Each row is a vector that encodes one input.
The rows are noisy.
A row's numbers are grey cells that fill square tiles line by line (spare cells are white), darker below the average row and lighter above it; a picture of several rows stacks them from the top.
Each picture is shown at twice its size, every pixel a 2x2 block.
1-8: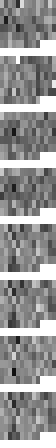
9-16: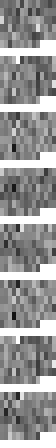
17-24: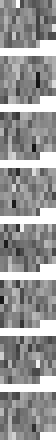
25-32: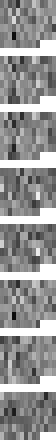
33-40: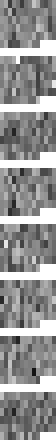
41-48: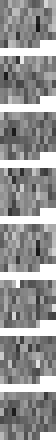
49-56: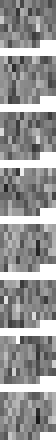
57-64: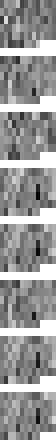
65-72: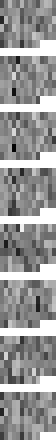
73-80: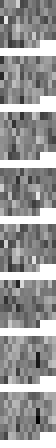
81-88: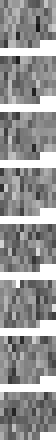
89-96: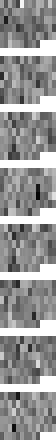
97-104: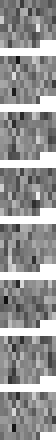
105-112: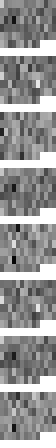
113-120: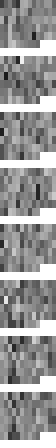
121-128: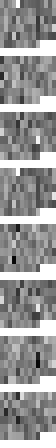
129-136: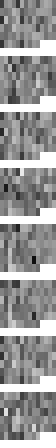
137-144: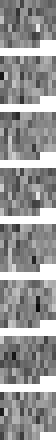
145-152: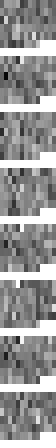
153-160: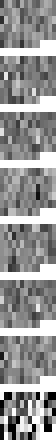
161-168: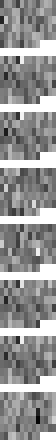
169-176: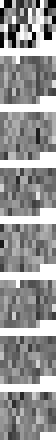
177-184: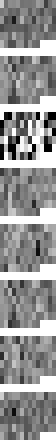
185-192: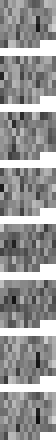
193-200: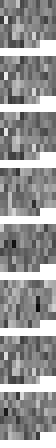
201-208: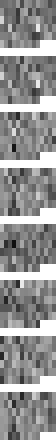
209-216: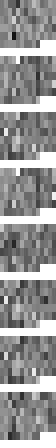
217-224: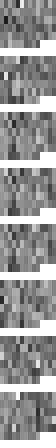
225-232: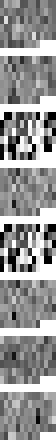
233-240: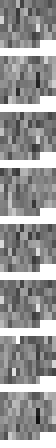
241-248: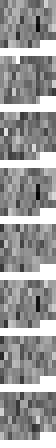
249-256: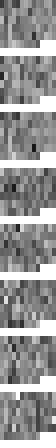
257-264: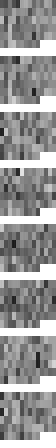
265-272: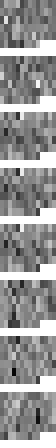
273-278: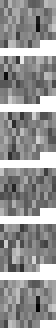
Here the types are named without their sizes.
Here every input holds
either a fixed value, or a label and a true/false value.
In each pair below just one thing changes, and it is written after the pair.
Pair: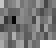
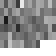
the true/false value
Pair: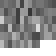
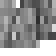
the label
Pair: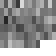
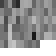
the label
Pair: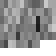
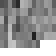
the label
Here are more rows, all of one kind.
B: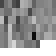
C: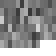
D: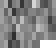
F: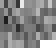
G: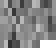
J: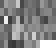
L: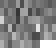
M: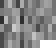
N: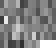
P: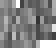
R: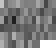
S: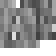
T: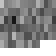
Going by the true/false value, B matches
F and M.
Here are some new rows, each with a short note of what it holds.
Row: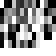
a fixed value
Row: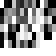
a fixed value
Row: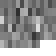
a label and a true/false value
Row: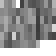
a label and a true/false value
